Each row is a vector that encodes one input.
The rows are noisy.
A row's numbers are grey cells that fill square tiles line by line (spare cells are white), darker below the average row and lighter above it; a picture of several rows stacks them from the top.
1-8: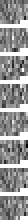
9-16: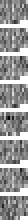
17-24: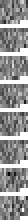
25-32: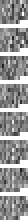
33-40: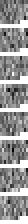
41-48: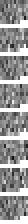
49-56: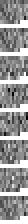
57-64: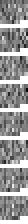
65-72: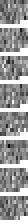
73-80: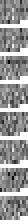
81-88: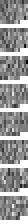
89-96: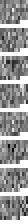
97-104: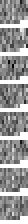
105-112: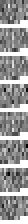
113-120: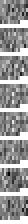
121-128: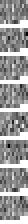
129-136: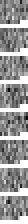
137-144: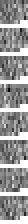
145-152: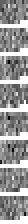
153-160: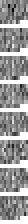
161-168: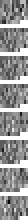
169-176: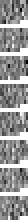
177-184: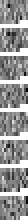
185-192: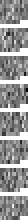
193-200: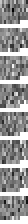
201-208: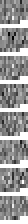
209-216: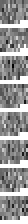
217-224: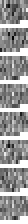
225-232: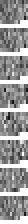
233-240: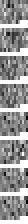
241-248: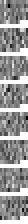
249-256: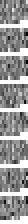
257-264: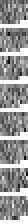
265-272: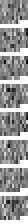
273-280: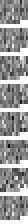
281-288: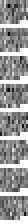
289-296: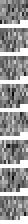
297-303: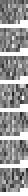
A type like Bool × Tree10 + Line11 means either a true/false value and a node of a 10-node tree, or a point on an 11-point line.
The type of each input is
Bool × Bool × Bool × (Circle11 + Unit) + Line9.
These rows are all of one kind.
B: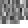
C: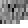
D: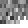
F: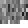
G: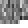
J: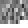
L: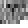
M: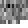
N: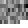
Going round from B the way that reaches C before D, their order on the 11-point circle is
B, J, G, M, L, C, F, N, D.
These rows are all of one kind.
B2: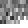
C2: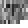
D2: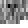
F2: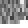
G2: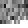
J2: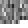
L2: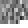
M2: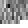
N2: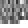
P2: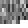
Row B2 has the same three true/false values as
G2 and M2.
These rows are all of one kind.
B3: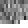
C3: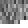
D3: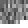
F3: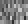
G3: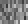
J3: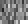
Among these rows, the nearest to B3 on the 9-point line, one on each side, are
C3 and F3.
